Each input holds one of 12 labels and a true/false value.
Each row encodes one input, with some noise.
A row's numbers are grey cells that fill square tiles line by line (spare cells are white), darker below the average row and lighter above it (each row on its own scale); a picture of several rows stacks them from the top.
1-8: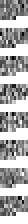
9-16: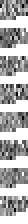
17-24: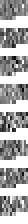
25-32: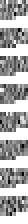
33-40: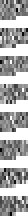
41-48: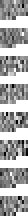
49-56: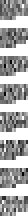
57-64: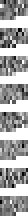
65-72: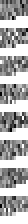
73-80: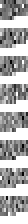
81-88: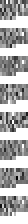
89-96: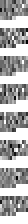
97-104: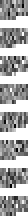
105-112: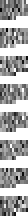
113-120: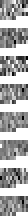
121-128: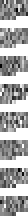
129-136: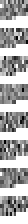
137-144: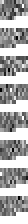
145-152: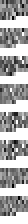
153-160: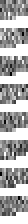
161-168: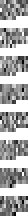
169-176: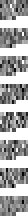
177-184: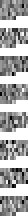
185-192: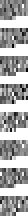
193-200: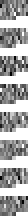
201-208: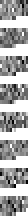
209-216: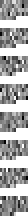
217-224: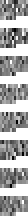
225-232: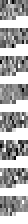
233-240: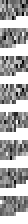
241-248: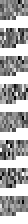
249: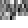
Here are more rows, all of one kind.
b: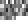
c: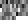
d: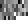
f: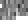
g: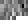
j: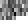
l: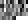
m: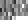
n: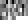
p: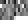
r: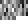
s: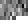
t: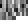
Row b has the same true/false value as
f, j, m and p.
